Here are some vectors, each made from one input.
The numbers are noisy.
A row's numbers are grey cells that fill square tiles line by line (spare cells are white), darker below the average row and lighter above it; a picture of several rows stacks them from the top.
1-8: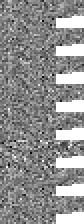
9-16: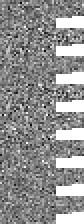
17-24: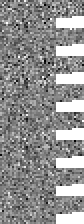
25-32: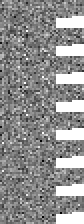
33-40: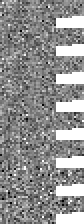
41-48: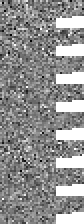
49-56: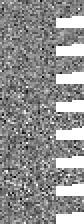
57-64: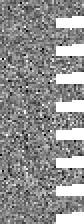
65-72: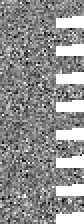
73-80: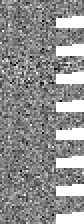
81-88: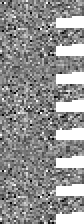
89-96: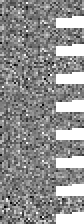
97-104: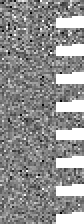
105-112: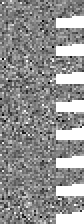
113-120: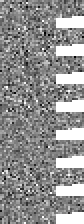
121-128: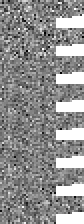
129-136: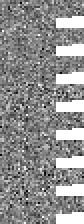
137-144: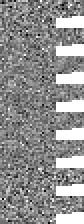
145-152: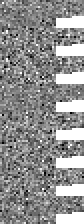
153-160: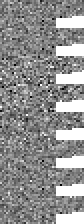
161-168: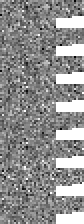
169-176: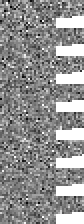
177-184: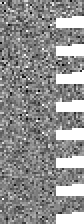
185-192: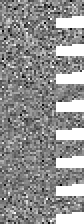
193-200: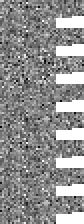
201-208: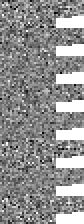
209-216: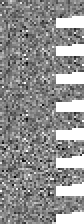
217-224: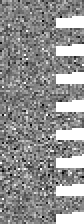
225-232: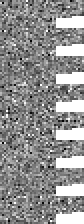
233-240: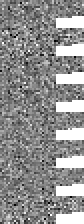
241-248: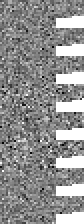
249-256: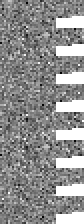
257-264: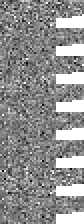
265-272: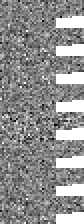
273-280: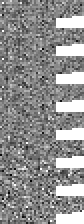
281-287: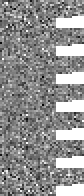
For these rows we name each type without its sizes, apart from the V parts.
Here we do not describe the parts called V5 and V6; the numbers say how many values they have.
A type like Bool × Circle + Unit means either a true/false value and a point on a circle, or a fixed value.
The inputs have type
Label × Label × Label + V5 × V5 + V6.
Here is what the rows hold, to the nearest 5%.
About 40% of them hold three labels. About 30% of them hold two values of V5. The rest hold a value of V6.
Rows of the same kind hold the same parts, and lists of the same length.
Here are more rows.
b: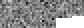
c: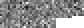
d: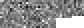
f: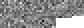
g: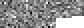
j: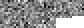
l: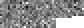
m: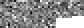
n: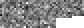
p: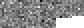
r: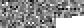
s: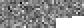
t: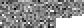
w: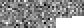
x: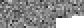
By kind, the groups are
b, f, p, x
c, d, l, n, s
g, j, m, r, t, w

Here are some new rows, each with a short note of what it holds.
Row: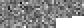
a value of V6
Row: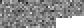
three labels
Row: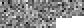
two values of V5
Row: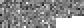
a value of V6
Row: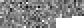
a value of V6
